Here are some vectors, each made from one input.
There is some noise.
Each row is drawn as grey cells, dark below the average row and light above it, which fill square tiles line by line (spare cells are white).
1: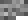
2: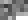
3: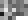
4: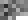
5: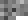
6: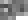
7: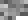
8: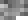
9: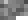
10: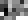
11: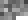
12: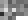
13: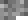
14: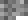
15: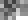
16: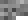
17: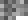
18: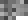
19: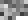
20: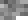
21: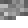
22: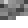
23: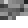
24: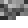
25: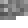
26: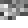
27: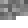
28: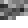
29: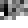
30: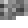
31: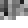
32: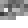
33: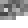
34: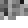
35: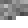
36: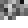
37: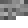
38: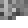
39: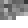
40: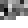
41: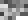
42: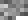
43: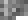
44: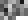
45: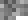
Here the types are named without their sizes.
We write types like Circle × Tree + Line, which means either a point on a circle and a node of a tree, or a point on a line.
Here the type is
List(Line).
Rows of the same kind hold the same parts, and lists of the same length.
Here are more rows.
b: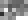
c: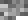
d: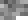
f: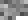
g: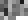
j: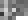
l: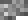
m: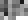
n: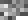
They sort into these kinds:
b, j
c, d, f, l, n
g, m

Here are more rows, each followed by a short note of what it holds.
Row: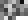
the empty list
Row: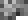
a list of two items
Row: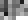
the empty list
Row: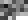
a list of two items
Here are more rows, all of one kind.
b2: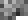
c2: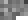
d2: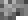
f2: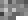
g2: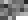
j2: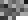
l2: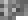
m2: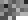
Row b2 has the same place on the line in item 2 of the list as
c2 and j2.
